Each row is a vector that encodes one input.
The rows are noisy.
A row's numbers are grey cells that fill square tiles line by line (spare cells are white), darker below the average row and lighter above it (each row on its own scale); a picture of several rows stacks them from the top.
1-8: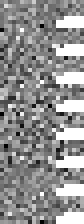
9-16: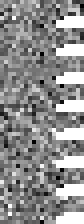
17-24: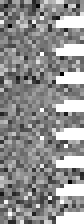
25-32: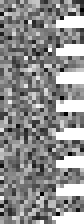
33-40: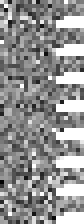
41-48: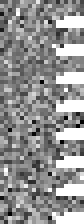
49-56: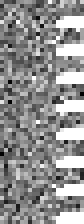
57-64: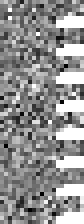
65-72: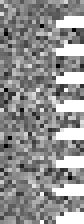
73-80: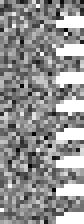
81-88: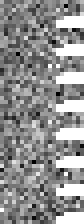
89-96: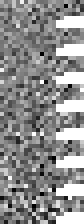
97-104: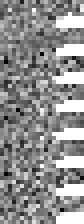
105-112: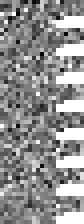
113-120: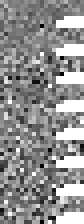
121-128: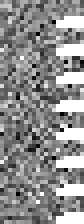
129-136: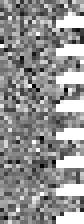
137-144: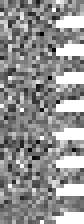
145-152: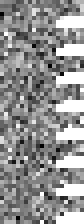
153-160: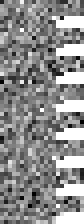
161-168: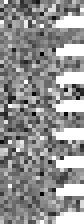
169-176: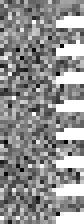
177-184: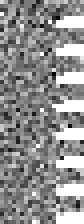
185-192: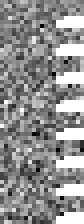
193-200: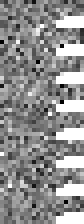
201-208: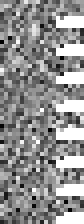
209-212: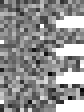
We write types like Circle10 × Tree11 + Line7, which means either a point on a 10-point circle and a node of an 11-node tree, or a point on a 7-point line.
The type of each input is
Bool × (Tree7 + Unit) + Label5 × Label5 × Label5.
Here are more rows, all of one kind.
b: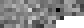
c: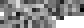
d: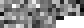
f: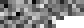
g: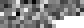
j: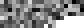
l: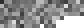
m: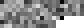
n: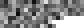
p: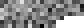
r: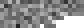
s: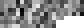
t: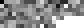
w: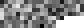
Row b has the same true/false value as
d, j and s.
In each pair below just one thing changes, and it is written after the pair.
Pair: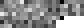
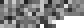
the node of the tree
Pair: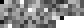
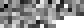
the true/false value
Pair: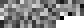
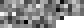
the node of the tree
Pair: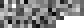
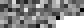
the true/false value
